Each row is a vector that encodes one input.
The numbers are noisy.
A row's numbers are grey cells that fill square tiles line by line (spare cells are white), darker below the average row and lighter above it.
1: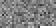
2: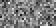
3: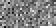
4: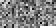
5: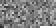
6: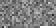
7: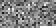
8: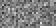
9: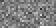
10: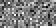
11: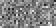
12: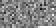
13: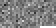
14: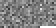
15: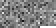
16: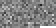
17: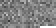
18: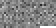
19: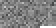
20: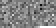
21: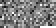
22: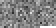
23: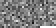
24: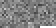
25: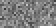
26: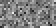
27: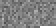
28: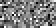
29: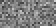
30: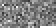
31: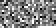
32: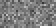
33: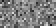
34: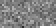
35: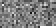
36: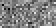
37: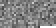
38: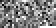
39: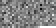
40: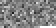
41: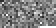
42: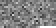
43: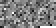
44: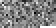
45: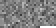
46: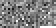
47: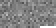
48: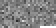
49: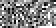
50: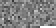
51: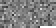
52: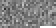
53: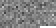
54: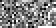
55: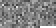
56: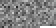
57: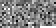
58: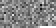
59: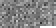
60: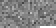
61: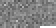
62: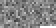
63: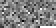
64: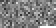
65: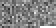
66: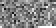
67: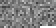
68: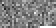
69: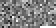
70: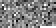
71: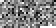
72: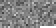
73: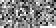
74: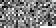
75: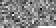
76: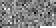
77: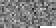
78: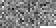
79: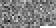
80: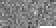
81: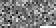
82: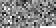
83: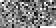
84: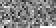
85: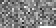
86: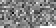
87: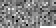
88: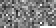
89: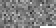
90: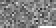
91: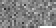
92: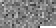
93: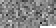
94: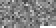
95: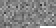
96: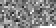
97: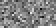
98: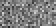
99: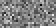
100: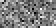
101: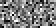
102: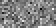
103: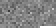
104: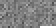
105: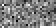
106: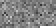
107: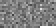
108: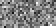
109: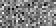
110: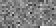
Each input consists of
a point on a 5-point line, together with a list of up to two points on a 6-point line.
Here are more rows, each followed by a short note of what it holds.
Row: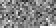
a point on a 5-point line, together with a list of two items
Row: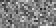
a point on a 5-point line, together with a list of one item
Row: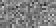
a point on a 5-point line, together with the empty list
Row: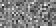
a point on a 5-point line, together with a list of one item
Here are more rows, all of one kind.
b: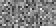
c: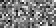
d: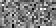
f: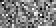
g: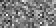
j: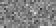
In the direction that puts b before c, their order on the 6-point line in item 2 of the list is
d, b, c, f, j, g.
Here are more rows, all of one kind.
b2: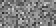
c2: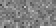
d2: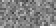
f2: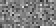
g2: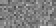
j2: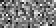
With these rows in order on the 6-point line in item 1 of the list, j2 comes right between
c2 and d2.
